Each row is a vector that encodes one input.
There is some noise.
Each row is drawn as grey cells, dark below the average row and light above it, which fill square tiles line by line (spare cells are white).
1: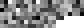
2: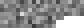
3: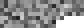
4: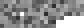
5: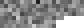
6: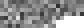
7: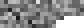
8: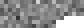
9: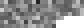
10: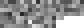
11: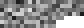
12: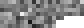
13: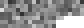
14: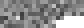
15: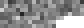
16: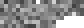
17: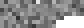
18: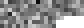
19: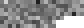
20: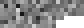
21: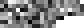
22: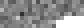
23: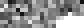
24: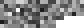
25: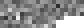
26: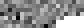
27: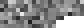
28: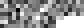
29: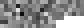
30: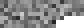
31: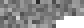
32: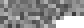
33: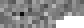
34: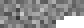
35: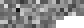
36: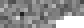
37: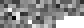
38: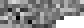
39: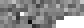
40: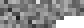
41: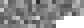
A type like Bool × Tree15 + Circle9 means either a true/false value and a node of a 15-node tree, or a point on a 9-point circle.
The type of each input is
Bool × Line5.
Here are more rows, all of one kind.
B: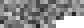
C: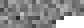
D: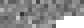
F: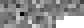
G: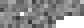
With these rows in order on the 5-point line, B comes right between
D and G.
